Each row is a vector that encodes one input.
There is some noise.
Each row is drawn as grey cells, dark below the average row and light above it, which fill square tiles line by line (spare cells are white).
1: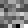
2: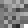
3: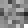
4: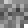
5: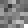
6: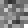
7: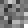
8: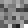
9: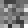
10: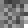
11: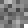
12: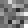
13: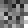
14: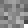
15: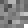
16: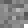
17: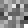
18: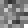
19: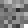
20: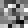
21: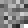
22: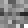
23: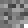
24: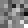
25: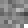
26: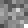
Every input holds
a point on a 4-point line.
